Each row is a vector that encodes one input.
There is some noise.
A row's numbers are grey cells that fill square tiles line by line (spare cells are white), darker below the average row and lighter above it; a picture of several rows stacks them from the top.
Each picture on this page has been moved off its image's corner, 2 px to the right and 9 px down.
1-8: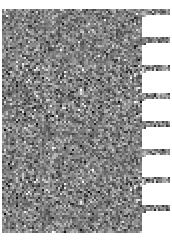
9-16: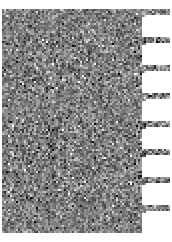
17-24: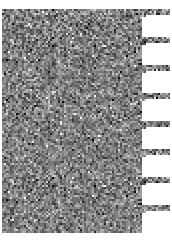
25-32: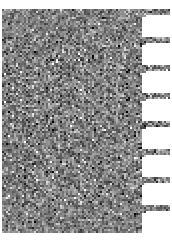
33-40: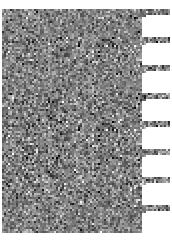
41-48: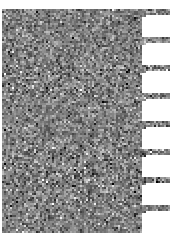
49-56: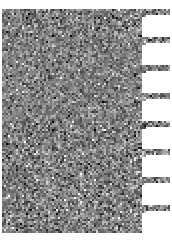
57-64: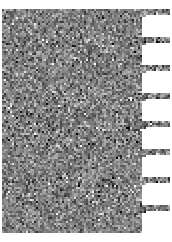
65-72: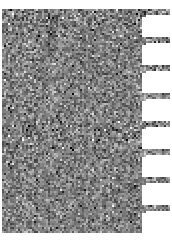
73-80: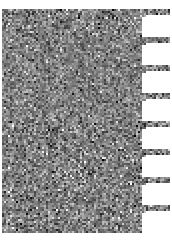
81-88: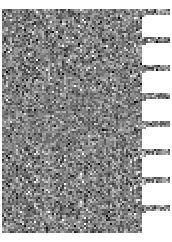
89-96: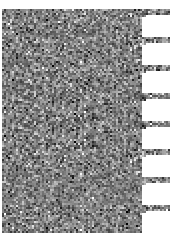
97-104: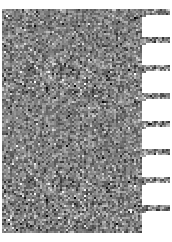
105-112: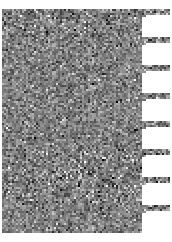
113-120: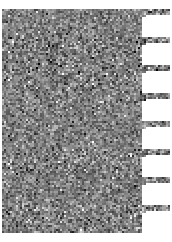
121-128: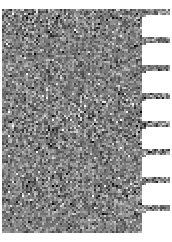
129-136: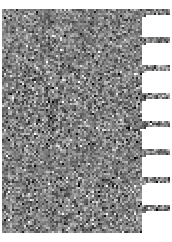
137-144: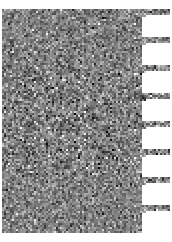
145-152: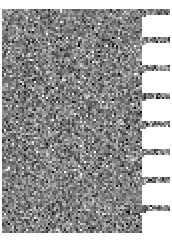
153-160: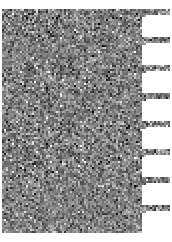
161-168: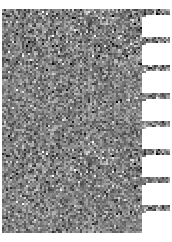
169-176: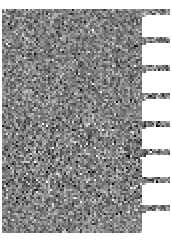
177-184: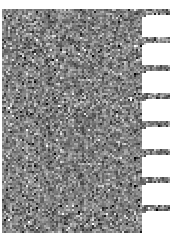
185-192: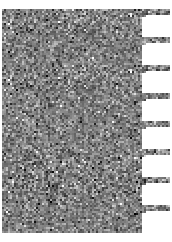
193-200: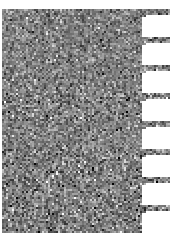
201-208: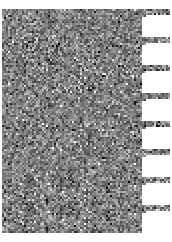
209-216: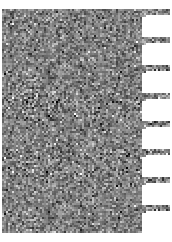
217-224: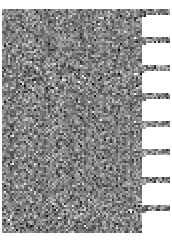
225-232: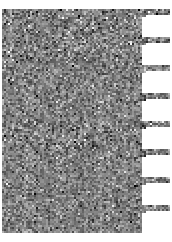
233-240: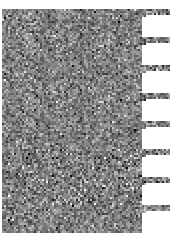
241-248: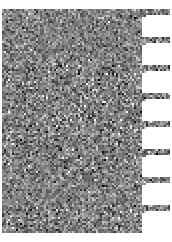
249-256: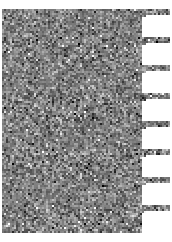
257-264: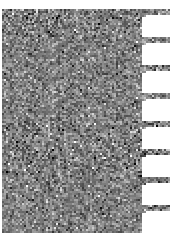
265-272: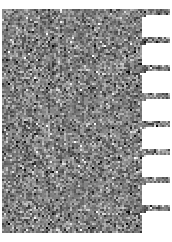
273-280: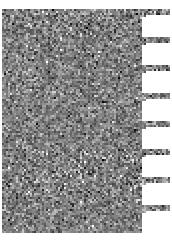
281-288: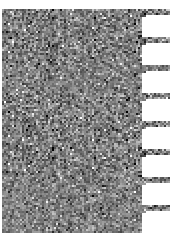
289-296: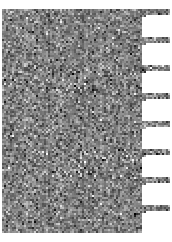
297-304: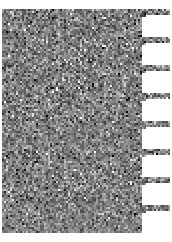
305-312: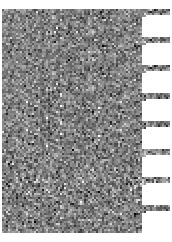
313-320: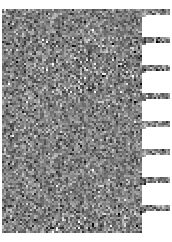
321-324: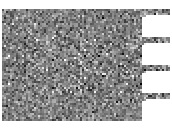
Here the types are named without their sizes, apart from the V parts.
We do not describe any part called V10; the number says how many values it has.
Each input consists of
a true/false value, together with either a point on a line, or a value of V10.
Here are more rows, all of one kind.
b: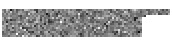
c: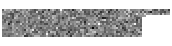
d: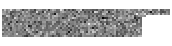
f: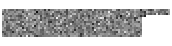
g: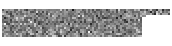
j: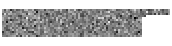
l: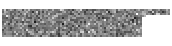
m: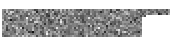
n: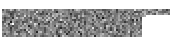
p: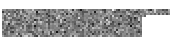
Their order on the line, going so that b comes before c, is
f, j, b, m, c, d, l, p, n, g.
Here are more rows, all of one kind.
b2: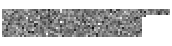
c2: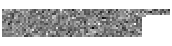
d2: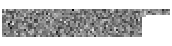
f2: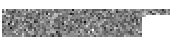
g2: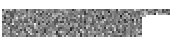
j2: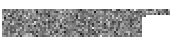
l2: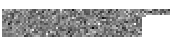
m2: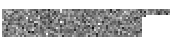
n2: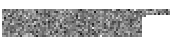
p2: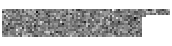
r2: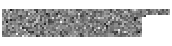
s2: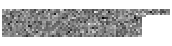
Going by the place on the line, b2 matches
c2, l2 and m2.
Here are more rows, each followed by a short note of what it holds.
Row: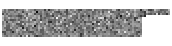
a point on a line and a true/false value
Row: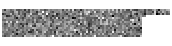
a true/false value and a value of V10
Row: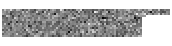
a point on a line and a true/false value
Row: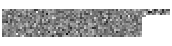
a point on a line and a true/false value
